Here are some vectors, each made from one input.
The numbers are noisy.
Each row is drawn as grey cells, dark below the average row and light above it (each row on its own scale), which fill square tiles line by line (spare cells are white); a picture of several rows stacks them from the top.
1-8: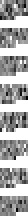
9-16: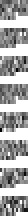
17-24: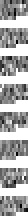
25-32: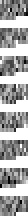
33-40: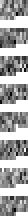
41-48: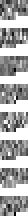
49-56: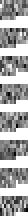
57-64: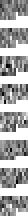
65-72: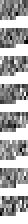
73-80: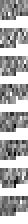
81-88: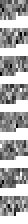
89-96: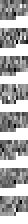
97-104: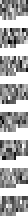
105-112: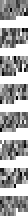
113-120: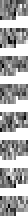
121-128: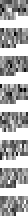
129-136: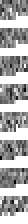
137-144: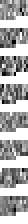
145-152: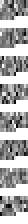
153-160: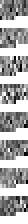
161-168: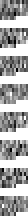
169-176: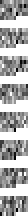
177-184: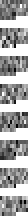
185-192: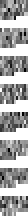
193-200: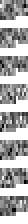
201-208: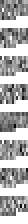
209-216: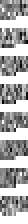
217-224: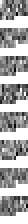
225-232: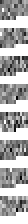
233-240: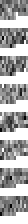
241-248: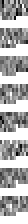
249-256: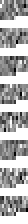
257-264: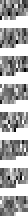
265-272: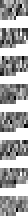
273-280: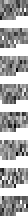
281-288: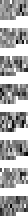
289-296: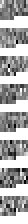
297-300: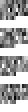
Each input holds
either a point on a 4-point line, or a list of up to two points on a 6-point line.
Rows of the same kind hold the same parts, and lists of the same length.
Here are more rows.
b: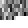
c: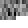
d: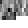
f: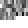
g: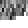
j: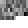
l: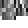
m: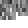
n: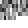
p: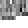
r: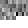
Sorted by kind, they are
b, c, f, j
d, l, p, r
g
m, n

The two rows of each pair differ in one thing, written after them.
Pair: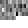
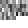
the place on the 6-point line in item 2 of the list
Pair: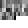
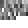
the place on the 6-point line in item 1 of the list
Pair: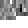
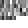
the place on the 6-point line in item 1 of the list
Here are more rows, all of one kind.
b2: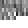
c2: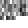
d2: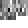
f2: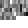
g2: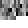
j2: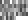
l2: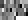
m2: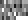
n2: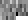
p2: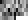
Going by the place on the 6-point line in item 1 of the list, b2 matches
f2, g2, l2 and m2.
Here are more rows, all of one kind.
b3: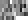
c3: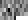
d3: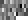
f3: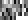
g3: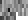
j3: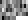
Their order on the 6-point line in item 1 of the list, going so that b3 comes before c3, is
j3, b3, d3, f3, g3, c3.
